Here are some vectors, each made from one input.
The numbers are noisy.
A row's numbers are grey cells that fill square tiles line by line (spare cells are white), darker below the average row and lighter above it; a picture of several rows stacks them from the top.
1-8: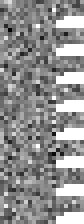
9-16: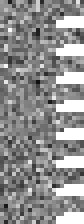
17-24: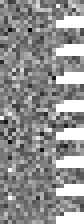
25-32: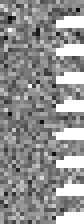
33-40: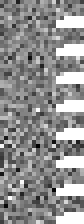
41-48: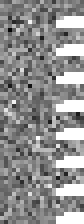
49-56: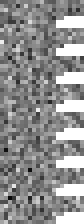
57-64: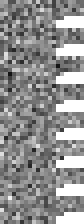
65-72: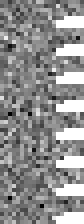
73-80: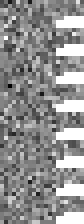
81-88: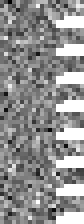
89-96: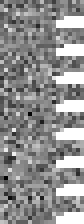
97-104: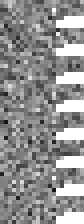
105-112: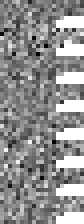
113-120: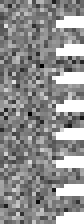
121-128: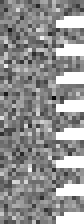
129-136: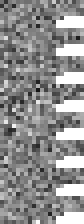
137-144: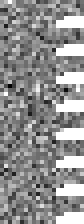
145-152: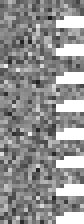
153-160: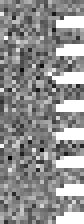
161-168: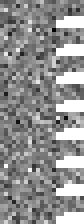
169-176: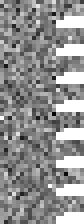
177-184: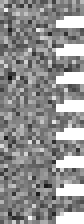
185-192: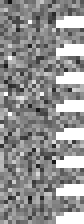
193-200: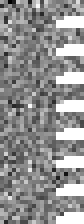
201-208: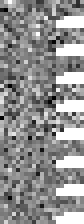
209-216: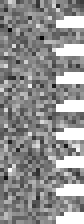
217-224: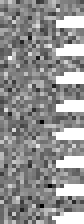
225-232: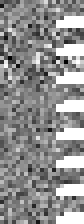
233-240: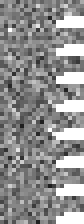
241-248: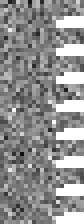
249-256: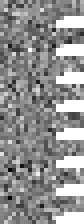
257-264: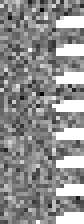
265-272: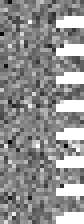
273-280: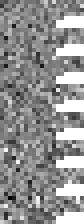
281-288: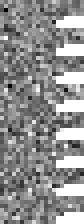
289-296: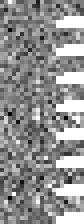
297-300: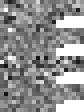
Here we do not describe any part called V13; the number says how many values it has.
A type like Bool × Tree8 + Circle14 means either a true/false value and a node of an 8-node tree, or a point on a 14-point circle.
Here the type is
(Circle10 + V13) × (Line7 + Line9).
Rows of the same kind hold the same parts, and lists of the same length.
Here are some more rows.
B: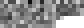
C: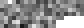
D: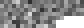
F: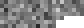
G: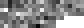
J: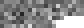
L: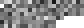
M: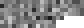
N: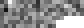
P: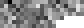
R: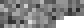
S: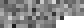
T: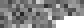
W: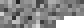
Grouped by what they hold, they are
B, L
C, W
D, G, J, P, R, T
F, M, N, S

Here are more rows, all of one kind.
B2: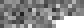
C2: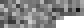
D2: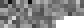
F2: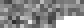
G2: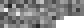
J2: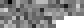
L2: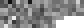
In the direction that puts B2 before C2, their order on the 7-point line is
G2, J2, D2, B2, L2, F2, C2.
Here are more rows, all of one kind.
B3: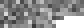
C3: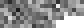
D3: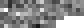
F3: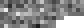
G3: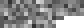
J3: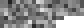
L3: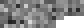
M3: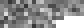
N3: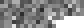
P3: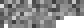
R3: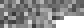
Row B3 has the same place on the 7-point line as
C3 and P3.
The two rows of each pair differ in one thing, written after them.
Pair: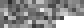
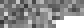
the place on the 7-point line
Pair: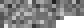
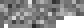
the place on the 7-point line
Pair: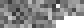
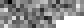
the place on the 10-point circle
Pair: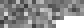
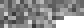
the place on the 7-point line
